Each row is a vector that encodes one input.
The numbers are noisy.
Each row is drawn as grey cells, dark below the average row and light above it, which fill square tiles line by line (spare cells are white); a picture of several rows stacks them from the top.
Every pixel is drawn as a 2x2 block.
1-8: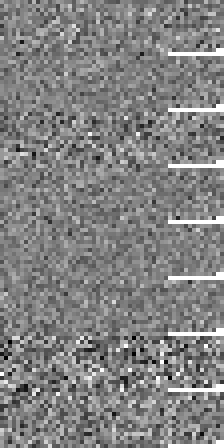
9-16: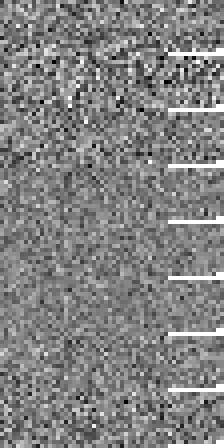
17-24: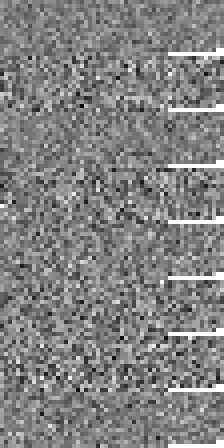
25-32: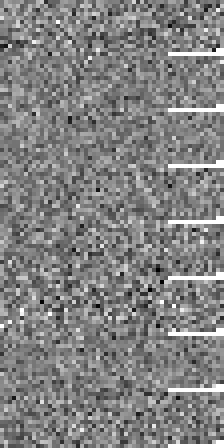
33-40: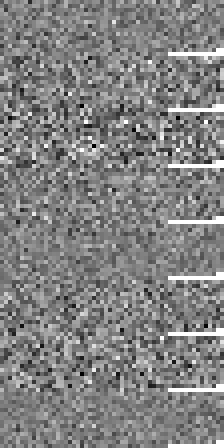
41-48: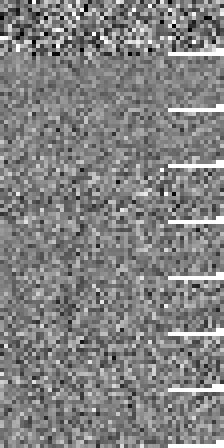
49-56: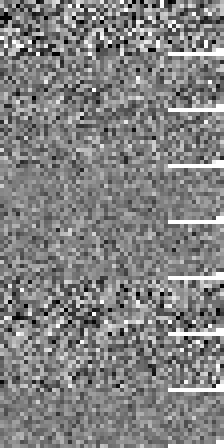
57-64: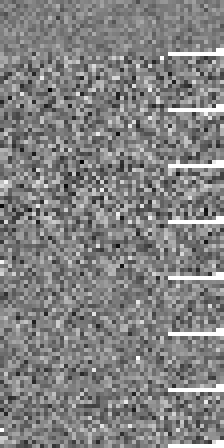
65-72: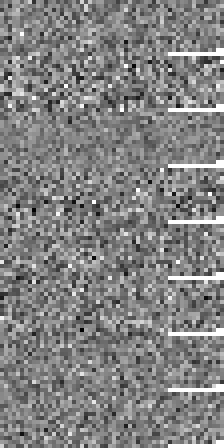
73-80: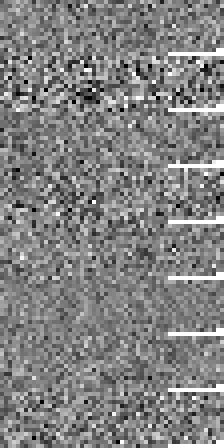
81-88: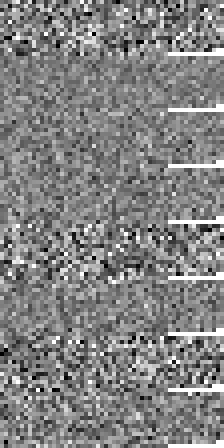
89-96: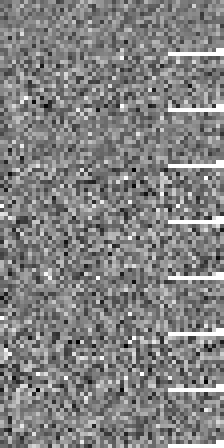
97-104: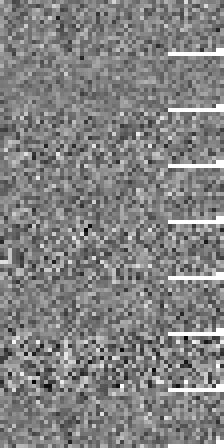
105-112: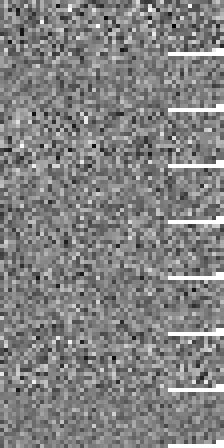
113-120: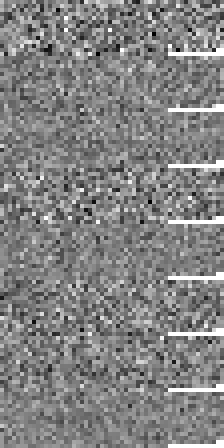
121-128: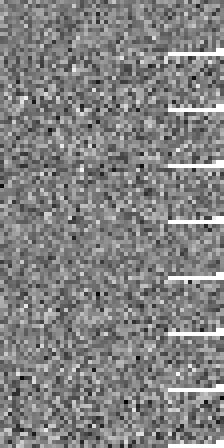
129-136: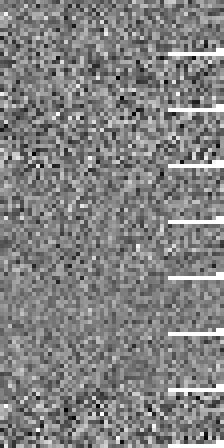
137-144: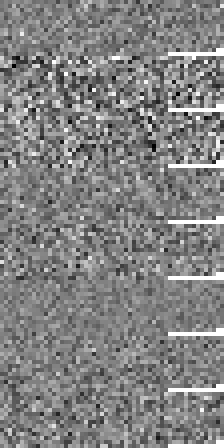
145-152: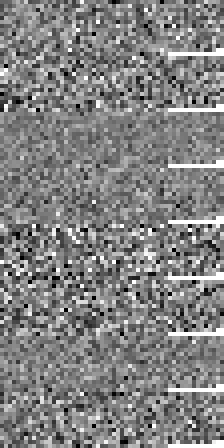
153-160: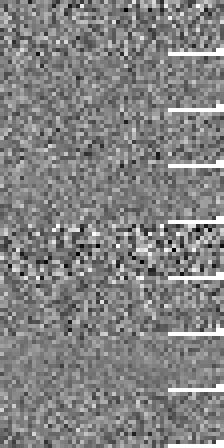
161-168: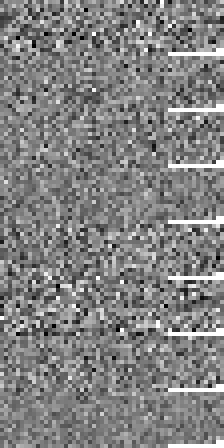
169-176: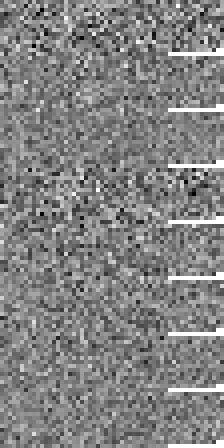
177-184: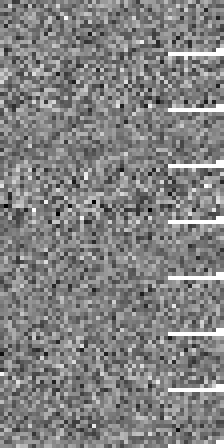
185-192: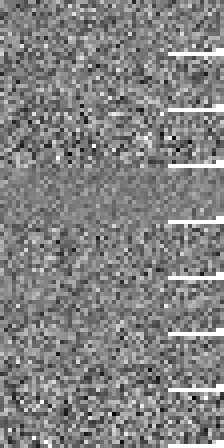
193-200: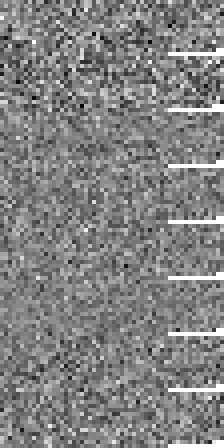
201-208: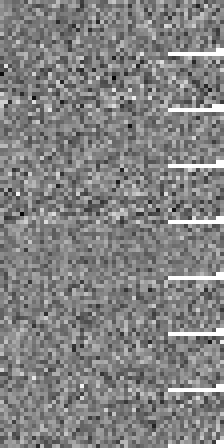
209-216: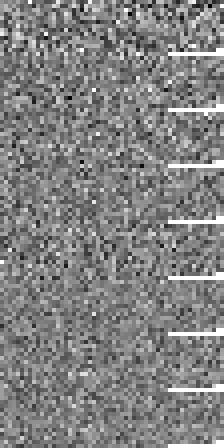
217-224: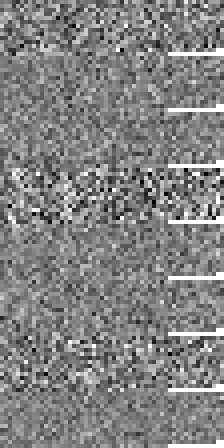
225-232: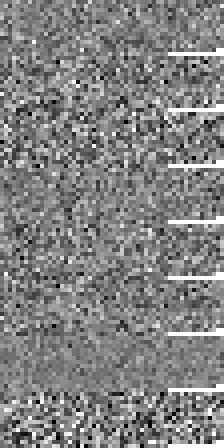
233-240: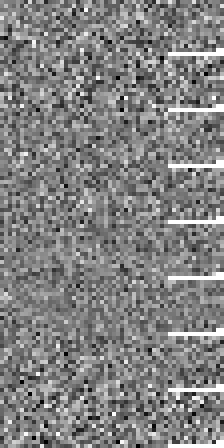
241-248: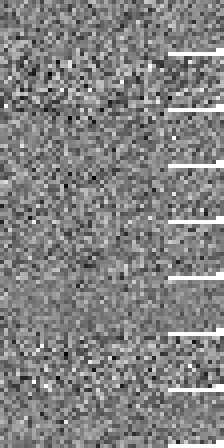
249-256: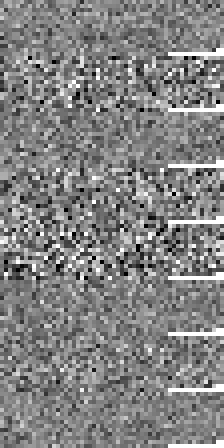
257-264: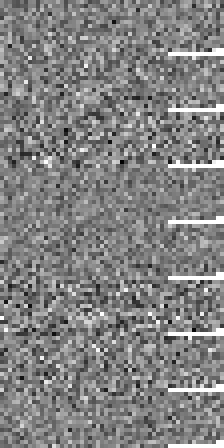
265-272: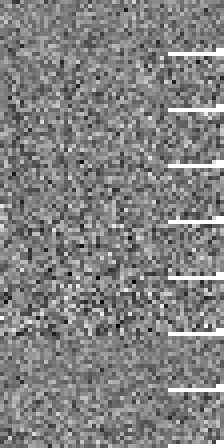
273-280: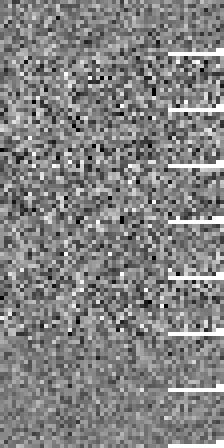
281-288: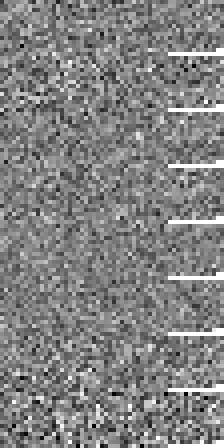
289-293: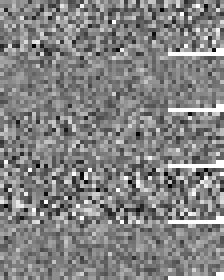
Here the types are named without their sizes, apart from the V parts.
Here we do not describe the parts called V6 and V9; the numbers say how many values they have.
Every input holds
either a label, or a true/false value, a value of V6 and a value of V9.
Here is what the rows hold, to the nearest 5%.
About 30% of them hold a label. The rest hold a true/false value, a value of V6 and a value of V9.
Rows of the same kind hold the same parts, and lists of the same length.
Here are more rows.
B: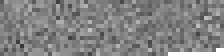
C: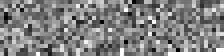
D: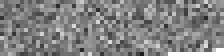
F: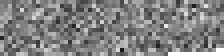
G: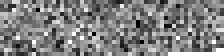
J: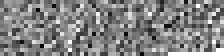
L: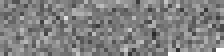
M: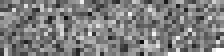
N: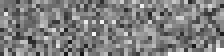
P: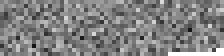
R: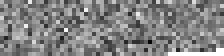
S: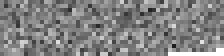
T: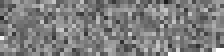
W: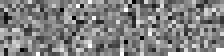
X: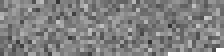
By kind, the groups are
B, C, F, L, N, P, R, S, W, X
D, G, J, M, T

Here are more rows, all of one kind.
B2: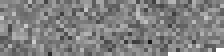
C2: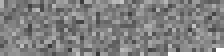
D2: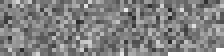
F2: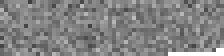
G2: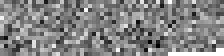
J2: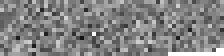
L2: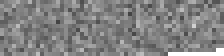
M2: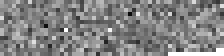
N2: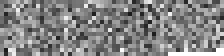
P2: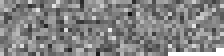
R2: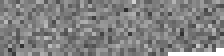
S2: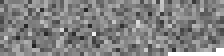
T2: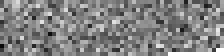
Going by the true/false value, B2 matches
G2 and R2.
